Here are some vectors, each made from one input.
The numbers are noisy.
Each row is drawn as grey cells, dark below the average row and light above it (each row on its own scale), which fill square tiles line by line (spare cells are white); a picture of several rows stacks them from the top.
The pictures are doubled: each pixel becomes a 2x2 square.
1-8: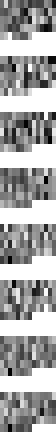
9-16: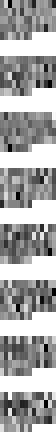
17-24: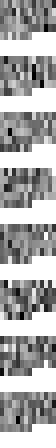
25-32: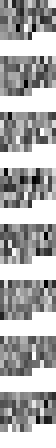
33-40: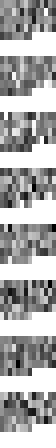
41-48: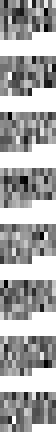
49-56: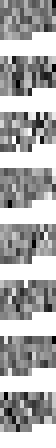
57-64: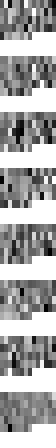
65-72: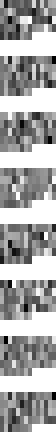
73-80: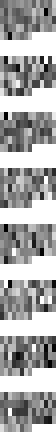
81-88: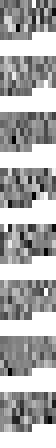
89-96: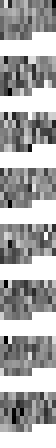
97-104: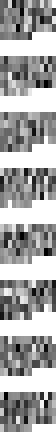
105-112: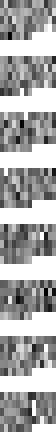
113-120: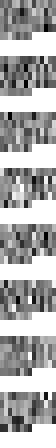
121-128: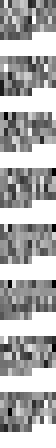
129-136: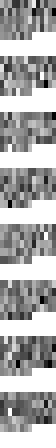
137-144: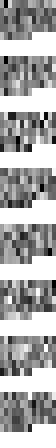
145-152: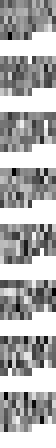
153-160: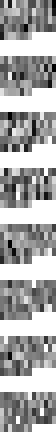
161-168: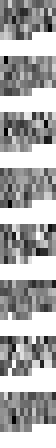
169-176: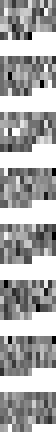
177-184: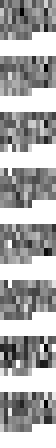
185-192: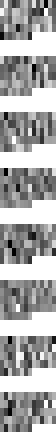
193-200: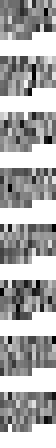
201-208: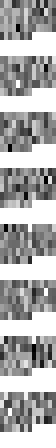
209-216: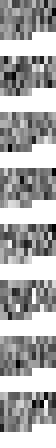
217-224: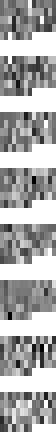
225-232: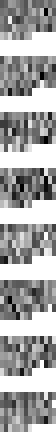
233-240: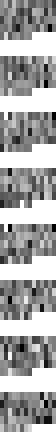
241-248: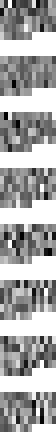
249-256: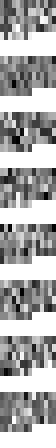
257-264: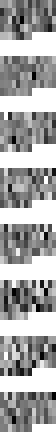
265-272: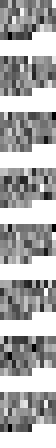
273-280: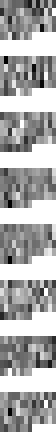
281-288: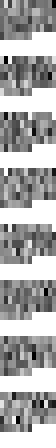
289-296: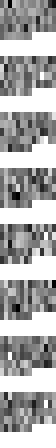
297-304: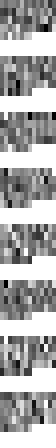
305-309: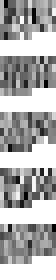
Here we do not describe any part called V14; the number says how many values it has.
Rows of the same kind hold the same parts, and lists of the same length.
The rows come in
2 kinds.
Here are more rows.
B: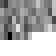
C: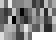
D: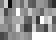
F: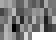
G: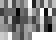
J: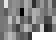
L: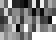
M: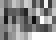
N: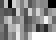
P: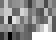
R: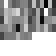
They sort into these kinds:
B, P
C, D, F, G, J, L, M, N, R

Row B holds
a point on a 3-point line, a point on a 4-point line and a true/false value.
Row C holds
a true/false value and a value of V14.
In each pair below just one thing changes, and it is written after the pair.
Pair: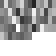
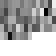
the place on the 3-point line
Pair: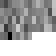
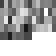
the place on the 3-point line
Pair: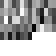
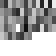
the true/false value
